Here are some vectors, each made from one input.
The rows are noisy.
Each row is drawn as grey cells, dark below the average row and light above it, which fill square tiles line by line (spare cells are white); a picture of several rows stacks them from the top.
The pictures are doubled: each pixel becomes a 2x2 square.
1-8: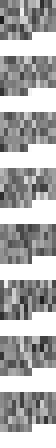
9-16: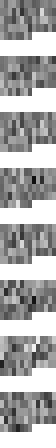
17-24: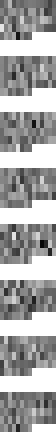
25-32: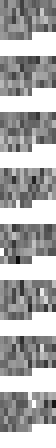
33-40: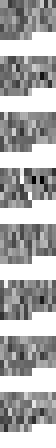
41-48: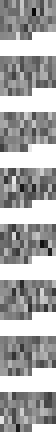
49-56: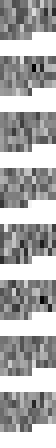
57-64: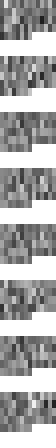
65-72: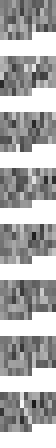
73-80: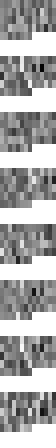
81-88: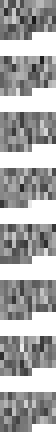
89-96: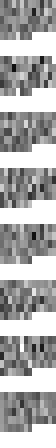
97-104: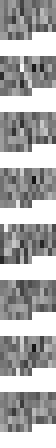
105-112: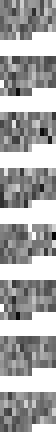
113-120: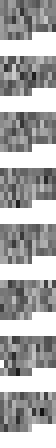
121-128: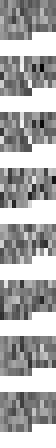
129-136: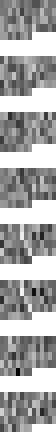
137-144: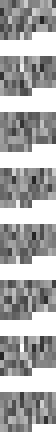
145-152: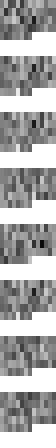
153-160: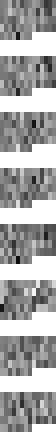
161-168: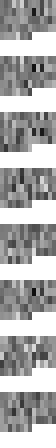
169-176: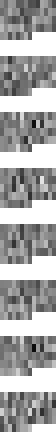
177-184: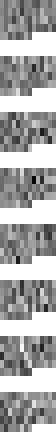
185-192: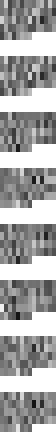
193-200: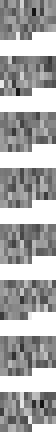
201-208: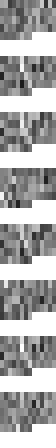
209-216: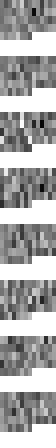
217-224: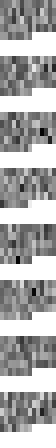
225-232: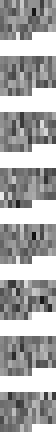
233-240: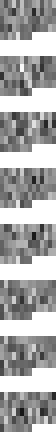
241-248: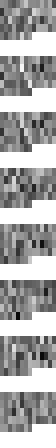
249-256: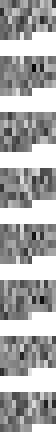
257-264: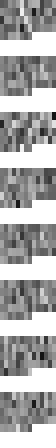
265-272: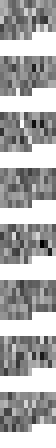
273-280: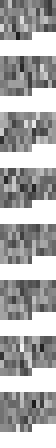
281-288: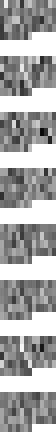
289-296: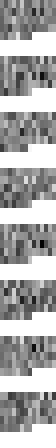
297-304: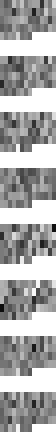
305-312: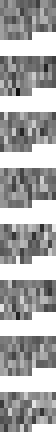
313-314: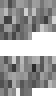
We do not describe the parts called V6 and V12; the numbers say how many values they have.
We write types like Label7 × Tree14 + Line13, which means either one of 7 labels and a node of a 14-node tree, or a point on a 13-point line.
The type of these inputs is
Bool × (Line11 + V6) + V12.
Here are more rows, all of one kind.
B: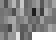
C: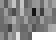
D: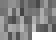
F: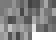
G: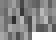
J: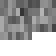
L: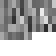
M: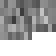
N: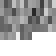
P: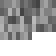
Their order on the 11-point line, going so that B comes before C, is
F, D, P, N, G, L, M, J, B, C.
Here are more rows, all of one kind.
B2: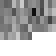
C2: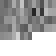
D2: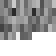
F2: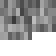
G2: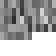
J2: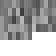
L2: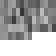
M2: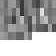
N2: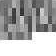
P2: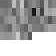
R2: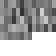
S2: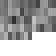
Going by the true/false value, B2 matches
C2, D2 and P2.
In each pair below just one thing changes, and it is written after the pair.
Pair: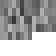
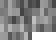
the place on the 11-point line
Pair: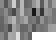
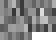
the true/false value
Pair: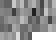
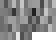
the place on the 11-point line
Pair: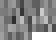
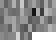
the true/false value
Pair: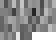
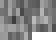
the true/false value
